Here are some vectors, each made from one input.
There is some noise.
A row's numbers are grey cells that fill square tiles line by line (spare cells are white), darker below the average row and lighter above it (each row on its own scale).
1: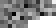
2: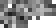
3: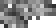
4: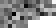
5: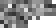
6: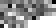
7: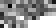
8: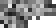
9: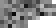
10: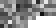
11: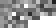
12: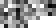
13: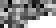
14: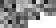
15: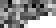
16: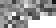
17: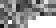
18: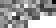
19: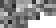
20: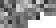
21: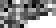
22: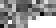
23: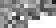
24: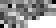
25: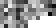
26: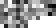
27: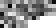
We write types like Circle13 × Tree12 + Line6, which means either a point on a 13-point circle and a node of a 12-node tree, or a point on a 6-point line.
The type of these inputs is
Bool × Bool × Bool.
